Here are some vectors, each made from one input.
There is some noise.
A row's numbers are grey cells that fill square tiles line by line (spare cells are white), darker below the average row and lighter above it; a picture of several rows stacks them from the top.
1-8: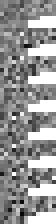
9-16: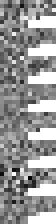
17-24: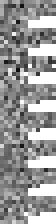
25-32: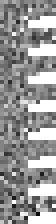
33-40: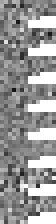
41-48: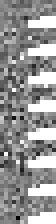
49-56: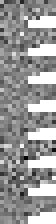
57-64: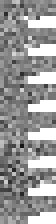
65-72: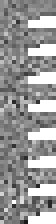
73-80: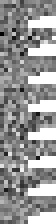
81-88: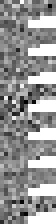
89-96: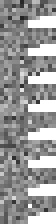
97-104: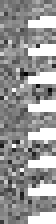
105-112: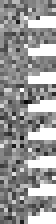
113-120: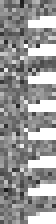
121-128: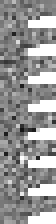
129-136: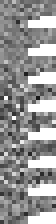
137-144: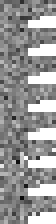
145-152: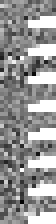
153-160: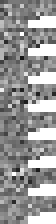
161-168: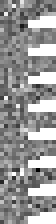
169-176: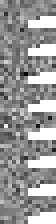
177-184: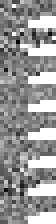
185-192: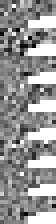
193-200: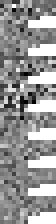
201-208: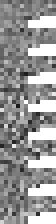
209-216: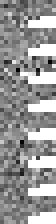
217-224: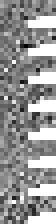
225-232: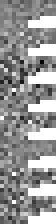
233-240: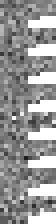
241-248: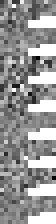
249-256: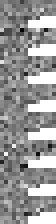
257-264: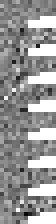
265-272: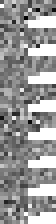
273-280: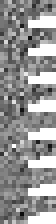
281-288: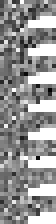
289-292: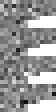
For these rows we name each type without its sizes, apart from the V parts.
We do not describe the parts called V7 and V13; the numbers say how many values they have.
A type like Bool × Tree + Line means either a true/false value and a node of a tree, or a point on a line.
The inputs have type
(Bool × Bool × Bool + V7) × Line + V13.
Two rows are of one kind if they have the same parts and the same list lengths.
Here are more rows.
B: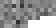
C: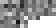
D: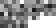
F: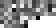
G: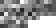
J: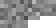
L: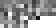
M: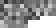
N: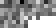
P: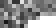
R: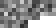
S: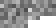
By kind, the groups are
B, C, L
D, F, G, P, R
J, M, N, S

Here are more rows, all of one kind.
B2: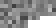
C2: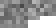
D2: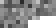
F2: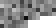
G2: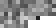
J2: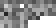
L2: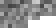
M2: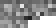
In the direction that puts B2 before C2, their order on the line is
L2, B2, G2, J2, C2, M2, D2, F2.
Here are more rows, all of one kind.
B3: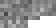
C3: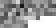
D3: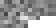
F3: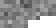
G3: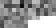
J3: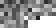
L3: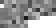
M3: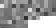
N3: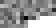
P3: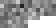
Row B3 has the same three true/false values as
C3, L3, N3 and P3.
